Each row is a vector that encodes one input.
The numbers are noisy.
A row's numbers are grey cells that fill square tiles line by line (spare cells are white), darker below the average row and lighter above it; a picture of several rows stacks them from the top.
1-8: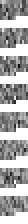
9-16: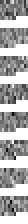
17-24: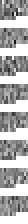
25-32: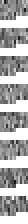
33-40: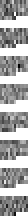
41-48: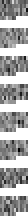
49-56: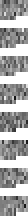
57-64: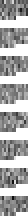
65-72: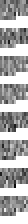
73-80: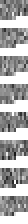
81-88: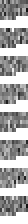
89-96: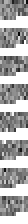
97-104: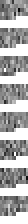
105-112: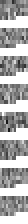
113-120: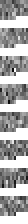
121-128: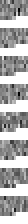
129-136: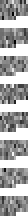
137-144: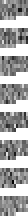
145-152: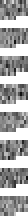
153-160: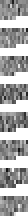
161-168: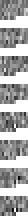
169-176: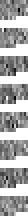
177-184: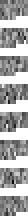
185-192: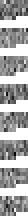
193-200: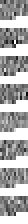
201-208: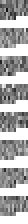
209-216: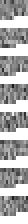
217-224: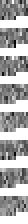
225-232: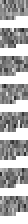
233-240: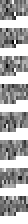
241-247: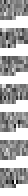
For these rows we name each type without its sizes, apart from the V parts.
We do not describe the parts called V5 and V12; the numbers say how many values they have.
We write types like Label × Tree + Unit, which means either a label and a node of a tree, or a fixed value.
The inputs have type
Label × (Line + V12) × V5.
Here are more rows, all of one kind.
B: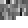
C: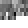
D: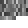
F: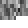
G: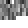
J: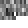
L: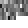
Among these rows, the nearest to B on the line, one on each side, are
C and D.
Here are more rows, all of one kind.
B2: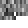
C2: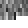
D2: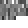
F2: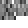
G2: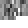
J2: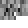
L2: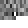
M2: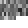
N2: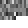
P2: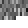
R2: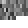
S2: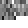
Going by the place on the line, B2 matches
F2, G2, J2 and S2.
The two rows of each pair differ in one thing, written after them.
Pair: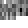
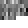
the label
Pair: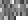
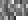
the value of V5
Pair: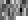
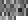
the label
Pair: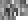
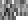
the value of V5
